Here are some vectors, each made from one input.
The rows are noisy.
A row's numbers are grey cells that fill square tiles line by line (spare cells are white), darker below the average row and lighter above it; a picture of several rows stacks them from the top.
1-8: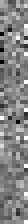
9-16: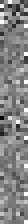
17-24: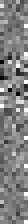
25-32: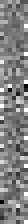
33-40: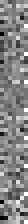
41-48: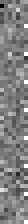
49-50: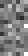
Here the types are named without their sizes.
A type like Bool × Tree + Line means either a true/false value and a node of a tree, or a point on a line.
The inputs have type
Tree × Tree.
